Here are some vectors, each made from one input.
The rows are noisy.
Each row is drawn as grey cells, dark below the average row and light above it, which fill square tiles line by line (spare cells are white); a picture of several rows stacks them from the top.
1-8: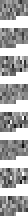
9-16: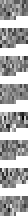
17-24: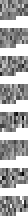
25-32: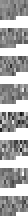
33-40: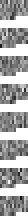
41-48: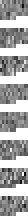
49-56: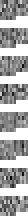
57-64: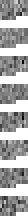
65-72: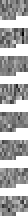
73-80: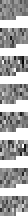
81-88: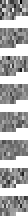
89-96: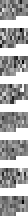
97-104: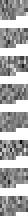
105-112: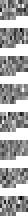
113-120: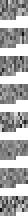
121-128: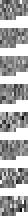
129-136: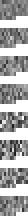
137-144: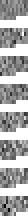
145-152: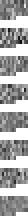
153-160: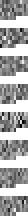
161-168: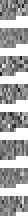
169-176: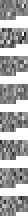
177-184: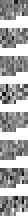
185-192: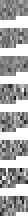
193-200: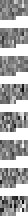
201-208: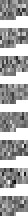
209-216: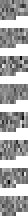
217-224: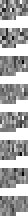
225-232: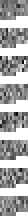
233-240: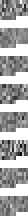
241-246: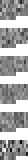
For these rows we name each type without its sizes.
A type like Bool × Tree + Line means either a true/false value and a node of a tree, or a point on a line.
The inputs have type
Label × (Label + Line) × Line.
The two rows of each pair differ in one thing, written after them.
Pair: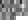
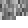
one of the two labels
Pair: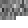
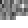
the place on the line
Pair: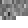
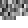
one of the two labels
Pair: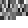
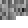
one of the two labels
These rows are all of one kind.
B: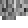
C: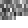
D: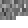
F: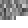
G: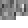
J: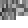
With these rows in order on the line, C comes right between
D and J.
